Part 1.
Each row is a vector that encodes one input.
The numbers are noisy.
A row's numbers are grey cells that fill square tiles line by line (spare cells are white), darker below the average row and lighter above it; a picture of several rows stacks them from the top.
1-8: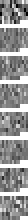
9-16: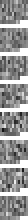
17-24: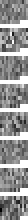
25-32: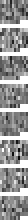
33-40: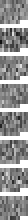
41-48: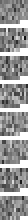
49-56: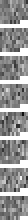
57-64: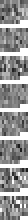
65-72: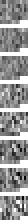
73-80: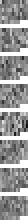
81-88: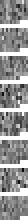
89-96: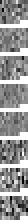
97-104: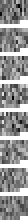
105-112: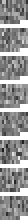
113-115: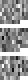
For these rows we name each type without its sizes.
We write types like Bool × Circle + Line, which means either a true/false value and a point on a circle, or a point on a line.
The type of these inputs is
List(Line).
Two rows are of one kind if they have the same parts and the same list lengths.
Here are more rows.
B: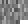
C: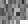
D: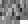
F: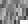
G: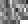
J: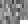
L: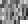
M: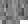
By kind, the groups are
B, G
C, M
D, J
F, L

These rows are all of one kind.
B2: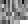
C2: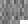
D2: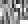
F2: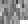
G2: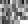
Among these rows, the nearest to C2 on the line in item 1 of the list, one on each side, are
F2 and G2.
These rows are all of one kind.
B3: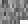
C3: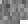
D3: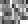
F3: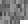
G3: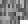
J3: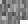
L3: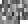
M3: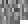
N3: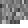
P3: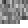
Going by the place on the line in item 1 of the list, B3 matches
D3, F3, J3 and P3.
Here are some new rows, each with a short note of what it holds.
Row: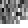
a list of one item
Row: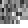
a list of one item
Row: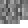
a list of three items
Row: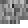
a list of two items
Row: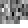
a list of three items
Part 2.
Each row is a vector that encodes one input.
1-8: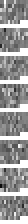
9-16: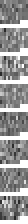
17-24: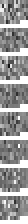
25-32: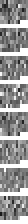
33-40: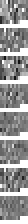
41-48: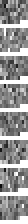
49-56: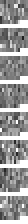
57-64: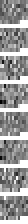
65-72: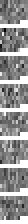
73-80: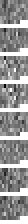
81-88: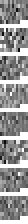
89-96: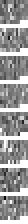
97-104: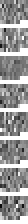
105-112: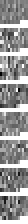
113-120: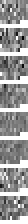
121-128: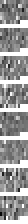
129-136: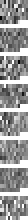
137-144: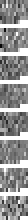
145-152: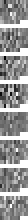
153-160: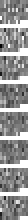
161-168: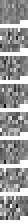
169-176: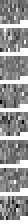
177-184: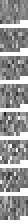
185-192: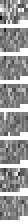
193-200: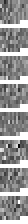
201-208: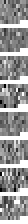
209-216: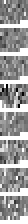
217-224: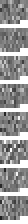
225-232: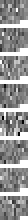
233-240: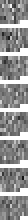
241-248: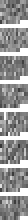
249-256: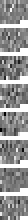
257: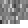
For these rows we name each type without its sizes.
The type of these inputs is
List(Line).
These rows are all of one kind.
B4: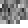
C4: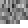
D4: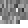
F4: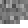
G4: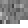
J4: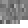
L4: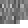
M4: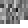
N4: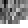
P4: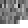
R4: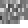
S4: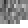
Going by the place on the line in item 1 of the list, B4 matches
J4, N4, P4 and S4.
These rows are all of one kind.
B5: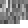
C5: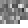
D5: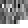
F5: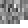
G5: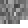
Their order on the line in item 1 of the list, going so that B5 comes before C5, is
F5, G5, B5, D5, C5.
